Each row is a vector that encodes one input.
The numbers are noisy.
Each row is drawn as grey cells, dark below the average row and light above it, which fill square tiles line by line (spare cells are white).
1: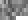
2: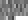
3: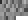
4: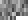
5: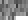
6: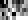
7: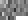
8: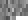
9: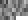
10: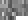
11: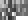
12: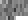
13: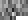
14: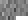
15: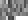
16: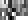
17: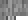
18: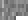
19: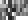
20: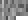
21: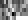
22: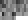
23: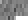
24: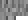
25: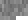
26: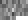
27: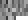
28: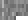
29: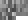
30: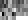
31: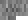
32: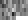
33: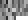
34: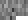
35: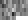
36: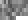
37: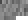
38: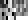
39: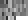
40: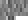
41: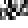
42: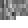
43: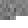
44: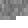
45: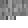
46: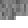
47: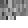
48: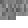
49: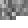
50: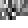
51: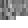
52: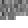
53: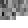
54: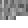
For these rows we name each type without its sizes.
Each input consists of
a node of a tree, together with either a point on a circle, or a fixed value.
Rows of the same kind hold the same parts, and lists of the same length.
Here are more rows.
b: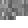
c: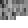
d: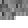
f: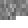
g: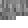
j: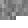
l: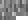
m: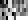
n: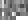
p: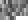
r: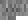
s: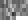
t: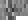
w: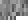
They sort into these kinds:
b, c, d, f, g, l, r, s, t
j, m, n, p, w

